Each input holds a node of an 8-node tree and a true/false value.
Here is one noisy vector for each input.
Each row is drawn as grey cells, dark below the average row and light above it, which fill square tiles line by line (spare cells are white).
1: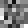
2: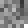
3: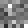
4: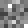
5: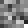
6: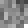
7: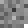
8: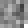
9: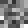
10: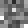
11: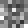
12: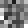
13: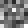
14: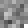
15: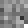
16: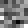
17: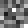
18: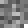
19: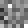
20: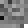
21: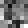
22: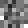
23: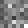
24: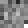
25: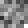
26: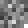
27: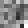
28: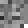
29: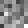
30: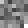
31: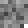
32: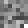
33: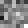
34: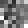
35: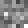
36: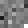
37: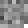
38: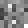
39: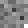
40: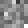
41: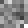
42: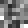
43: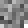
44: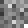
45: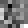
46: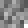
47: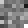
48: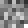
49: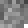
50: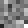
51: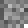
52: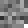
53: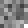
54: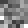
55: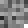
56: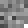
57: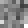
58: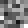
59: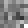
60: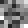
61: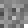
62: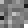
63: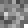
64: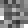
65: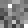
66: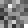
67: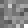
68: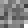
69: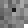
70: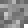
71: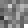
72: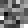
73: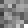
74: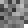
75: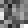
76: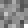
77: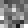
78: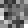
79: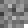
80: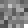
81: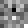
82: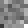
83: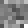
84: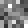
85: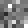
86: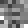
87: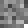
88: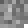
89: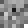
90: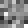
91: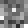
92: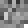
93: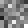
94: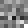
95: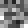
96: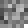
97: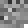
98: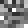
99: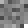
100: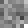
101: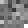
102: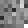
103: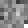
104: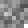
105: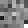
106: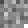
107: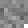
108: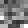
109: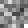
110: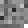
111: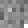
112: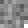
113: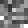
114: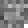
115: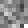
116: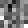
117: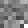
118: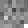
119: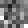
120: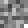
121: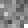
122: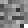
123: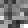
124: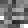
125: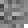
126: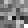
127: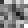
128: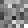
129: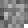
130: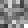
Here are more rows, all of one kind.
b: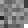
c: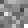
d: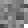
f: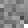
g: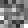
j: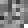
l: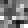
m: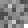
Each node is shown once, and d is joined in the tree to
b, f and j.
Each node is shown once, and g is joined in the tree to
c and f.
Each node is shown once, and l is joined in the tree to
f and m.
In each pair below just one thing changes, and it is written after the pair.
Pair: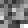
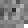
the true/false value
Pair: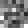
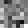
the node of the tree
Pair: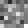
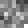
the node of the tree
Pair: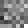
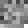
the node of the tree
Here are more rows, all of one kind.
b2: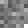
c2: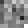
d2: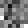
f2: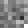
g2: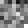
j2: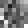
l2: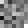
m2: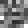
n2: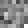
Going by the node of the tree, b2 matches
d2, f2 and l2.
